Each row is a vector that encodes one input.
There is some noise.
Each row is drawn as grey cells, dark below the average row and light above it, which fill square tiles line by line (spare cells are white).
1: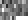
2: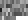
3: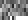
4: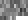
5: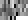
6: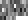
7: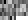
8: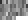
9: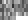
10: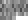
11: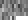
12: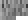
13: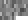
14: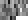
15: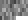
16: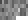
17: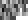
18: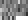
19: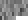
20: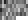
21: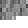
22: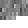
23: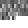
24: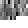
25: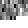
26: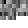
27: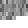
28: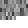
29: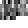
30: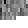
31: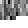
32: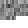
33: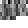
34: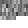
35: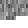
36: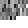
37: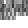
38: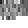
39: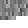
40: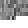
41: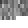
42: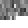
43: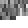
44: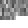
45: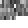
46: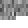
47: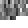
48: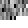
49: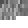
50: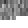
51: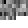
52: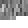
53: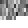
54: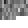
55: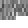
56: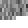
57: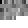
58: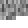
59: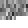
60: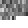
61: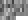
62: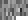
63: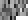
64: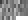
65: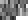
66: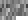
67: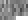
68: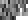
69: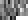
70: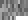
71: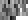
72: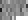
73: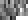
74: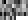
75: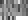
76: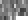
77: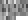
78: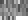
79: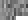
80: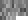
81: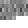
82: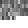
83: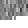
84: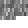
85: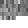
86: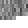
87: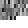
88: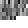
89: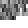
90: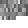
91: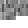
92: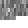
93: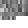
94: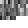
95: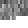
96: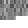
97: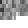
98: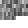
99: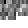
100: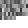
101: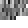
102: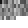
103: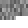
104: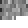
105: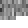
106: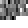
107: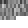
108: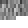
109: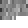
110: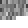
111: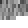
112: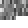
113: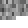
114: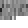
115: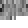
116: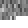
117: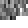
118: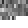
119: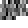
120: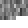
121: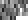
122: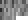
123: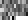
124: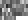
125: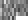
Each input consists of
either a point on a 6-point line, or a list of up to three points on a 5-point line.
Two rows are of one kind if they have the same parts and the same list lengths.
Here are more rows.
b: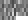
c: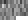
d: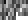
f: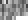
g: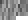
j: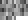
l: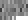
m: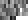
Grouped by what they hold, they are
b, l
c, g
d
f, j
m

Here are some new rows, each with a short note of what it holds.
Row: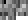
the empty list
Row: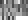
a list of one item
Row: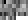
the empty list
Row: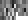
a list of two items
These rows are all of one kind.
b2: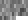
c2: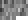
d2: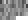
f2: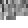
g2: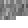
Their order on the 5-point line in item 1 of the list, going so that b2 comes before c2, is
f2, g2, d2, b2, c2.
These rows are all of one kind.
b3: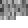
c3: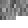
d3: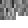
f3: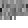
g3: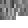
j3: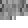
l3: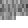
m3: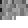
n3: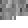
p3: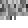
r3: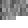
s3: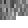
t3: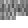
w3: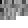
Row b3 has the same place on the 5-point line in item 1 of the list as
l3, p3 and t3.
